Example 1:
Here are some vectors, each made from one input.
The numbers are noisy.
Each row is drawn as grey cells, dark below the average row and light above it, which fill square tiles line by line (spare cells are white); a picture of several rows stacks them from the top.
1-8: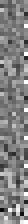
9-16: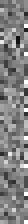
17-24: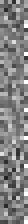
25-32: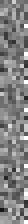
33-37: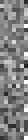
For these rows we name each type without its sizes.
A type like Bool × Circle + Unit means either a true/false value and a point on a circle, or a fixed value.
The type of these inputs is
Line.
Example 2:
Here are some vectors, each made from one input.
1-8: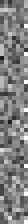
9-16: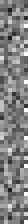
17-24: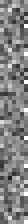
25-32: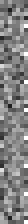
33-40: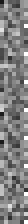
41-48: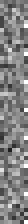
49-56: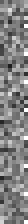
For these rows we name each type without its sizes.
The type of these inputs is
Bool × Bool × Bool × Bool.
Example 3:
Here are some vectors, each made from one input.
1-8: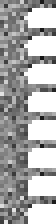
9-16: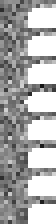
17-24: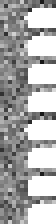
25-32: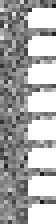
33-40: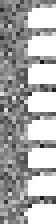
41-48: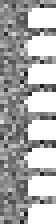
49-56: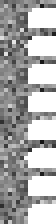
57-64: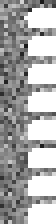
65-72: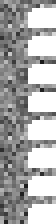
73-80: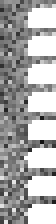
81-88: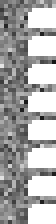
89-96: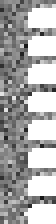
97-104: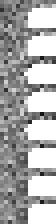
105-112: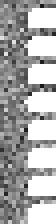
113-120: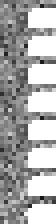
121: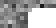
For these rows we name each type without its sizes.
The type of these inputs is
Circle.
